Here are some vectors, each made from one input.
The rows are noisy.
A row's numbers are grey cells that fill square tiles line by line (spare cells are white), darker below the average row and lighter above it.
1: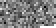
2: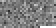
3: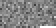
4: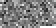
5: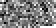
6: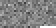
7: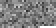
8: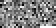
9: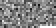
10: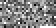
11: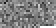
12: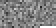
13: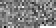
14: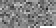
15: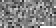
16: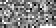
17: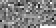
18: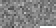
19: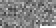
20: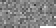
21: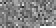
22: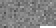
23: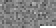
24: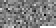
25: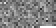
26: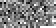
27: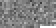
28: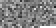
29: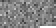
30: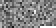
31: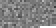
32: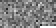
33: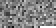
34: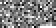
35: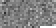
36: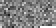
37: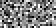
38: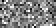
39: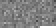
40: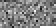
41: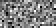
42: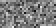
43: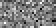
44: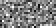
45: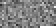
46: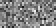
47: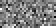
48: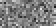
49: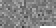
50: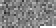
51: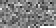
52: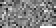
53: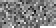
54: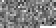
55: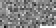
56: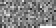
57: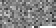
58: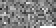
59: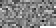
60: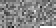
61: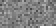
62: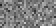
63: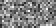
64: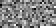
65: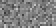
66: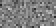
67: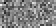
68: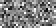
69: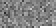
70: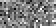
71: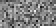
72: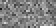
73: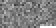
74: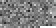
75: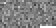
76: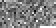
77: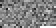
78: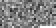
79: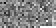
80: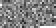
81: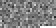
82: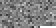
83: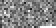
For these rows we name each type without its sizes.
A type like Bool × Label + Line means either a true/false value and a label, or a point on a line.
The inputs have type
(Bool × Bool × Bool + Unit) × (Label + Line).
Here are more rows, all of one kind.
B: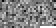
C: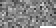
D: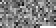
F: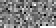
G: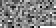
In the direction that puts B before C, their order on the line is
G, D, B, C, F.
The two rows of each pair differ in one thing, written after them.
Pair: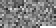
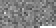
one of the three true/false values
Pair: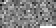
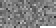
the place on the line
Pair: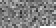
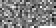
one of the three true/false values
